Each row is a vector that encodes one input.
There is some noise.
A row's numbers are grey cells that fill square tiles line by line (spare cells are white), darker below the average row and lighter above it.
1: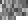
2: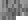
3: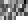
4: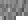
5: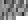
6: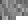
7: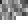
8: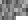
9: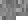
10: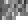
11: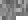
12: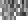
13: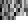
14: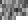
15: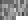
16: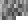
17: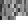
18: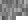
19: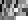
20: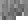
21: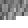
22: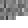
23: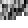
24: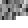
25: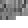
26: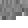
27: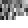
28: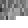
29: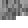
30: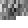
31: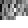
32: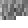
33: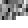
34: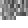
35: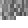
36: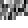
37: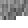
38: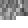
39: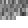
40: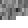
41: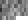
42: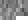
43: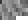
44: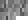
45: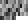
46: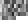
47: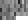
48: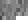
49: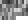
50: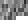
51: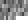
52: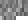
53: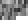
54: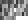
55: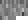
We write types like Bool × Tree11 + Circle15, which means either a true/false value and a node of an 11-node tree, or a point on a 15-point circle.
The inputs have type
Line5 + Line6.
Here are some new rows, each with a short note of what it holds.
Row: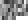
a point on a 5-point line
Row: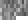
a point on a 5-point line
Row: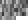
a point on a 6-point line
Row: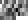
a point on a 6-point line
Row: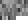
a point on a 6-point line
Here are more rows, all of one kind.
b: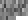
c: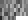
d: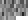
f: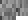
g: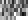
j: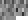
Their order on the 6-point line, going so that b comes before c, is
b, g, d, j, c, f.
